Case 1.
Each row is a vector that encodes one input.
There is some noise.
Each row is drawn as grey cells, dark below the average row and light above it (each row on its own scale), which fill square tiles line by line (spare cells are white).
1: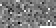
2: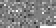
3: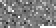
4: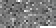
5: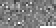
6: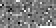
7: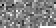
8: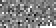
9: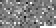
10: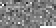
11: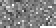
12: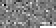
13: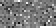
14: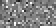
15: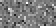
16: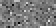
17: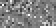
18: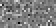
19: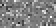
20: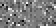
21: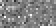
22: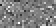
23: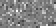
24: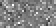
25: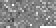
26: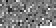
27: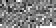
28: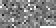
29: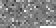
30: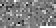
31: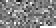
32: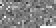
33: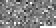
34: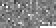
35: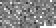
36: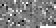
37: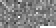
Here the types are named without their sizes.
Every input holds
a point on a line.
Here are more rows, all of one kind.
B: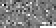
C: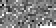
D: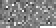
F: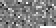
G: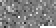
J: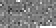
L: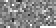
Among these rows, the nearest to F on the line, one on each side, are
G and J.
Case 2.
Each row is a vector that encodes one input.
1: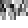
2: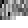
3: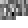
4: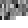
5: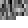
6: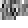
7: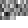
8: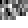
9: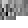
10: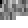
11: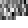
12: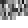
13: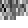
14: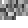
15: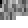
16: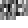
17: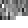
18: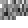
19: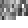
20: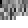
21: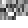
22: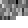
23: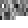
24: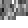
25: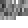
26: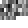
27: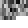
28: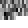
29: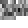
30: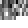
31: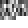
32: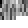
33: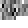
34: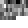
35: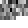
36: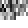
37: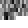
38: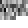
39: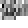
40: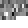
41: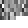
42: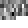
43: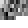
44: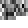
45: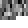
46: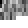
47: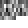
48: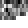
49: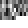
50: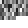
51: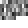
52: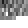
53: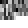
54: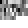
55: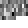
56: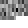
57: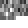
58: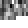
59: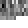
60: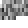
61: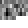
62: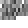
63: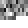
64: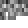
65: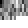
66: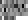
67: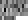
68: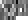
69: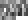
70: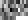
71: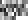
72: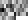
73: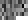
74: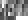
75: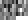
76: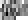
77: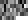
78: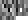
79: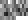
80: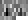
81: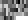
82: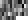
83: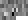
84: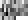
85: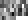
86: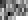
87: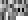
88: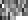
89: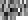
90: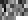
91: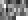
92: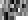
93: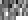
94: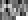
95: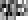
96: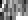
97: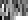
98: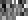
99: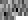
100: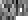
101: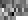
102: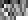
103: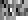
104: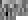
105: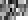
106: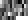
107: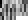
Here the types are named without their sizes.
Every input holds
a label.
